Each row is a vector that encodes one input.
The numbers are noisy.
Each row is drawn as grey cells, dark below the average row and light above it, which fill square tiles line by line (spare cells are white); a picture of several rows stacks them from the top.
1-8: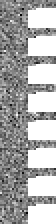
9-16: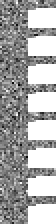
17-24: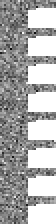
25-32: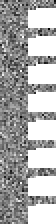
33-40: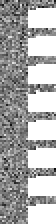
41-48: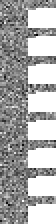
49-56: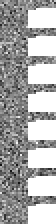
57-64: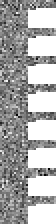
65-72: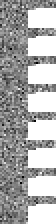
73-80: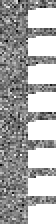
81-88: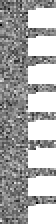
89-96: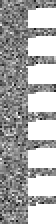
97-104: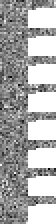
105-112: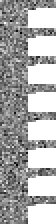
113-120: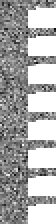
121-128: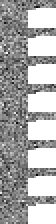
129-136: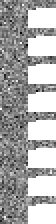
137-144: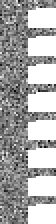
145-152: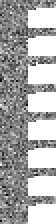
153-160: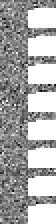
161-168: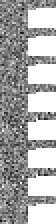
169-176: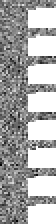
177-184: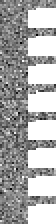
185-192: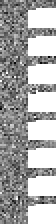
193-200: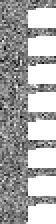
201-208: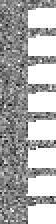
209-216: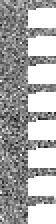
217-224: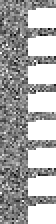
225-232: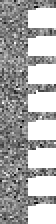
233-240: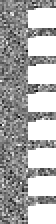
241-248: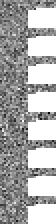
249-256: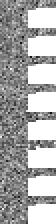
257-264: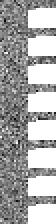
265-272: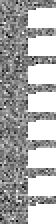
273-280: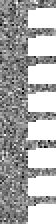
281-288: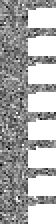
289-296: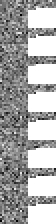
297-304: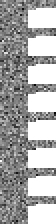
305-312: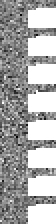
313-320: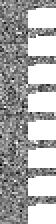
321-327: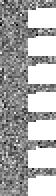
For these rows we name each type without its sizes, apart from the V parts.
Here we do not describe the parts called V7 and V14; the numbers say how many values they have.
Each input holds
a label, together with either four true/false values and a value of V14, or a value of V7.
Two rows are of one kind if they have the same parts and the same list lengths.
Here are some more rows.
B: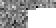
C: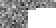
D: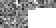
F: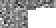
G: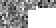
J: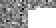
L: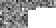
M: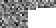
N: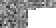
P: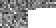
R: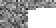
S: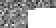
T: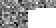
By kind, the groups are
B, C, F, J, L, N, P, R, S
D, G, M, T

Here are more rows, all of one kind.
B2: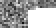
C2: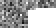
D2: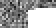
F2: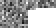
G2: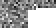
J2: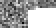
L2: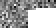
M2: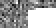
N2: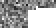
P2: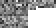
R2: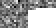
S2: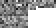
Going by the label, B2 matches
J2, N2, P2 and S2.
